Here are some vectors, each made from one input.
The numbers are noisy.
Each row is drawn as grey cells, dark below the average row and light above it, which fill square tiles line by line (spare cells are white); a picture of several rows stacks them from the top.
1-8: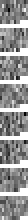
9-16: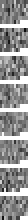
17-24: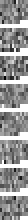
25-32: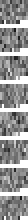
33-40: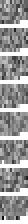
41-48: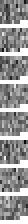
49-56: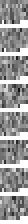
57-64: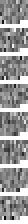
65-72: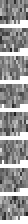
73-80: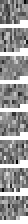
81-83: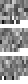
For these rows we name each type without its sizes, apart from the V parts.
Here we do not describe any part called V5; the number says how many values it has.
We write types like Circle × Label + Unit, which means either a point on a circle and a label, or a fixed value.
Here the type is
Circle × (Line + V5).
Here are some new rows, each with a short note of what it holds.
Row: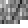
a point on a circle and a value of V5
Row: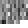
a point on a circle and a value of V5
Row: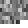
a point on a circle and a value of V5
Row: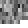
a point on a circle and a value of V5
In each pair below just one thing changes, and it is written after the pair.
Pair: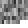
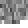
the place on the circle
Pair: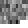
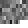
the place on the line
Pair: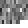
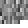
the place on the circle
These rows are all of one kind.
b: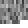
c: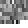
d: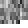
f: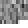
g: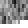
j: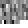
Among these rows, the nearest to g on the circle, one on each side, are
d and j.
